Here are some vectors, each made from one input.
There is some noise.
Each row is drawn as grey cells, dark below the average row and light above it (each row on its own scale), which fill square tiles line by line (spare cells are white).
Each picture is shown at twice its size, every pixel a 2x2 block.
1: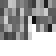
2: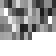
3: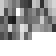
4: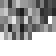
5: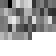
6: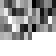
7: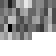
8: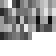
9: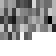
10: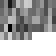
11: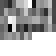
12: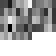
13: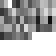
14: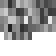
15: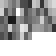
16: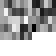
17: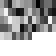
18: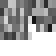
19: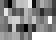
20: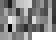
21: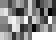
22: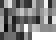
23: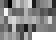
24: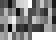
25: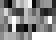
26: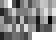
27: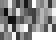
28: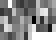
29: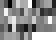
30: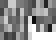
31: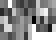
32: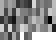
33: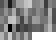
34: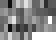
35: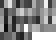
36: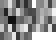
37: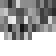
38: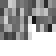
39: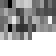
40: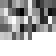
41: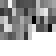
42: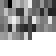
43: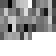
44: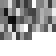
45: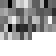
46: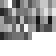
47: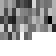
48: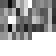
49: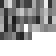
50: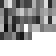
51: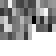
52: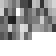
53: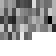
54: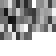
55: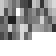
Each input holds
either a point on each of two 3-point lines, or a point on a 7-point line.
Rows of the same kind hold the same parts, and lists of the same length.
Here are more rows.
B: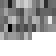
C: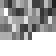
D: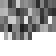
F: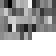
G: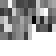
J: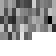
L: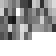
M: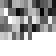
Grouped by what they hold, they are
B, C, D, F, M
G, J, L

